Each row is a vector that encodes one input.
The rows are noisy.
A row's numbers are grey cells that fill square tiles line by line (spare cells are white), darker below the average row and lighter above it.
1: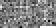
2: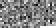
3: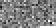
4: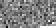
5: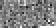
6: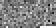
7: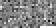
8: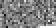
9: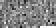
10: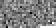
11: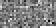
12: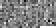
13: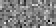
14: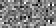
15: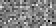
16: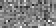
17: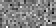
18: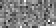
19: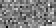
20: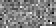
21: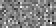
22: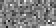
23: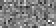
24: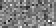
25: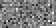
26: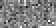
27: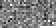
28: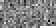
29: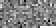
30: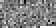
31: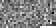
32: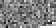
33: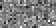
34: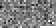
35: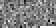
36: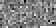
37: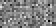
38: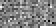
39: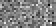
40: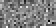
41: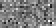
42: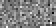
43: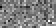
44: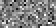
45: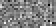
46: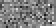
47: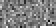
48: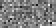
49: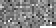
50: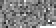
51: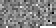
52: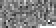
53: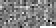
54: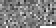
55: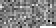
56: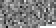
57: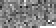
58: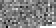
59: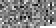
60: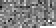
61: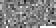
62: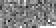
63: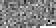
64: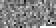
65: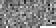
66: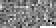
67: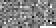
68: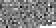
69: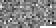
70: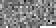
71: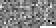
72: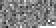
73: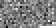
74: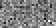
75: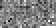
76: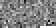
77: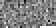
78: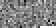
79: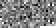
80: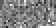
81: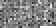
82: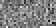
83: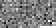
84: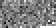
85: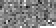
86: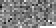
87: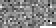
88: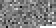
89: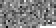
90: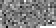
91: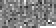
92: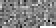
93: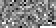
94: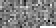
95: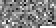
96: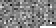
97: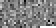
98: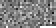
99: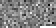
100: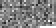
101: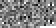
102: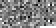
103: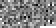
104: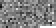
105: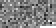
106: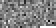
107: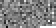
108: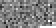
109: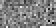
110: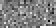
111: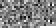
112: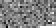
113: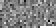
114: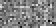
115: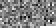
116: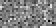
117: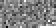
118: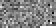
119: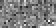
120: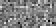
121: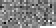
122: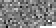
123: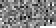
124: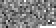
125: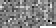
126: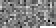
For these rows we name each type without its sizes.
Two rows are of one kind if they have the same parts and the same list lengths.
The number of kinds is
2.
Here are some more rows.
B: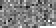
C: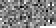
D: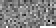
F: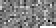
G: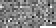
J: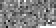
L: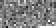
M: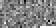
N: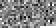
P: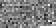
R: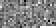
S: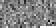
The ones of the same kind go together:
B, D, F, G, J, L, M, P, R, S
C, N

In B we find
a point on a circle and a true/false value.
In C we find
a true/false value.
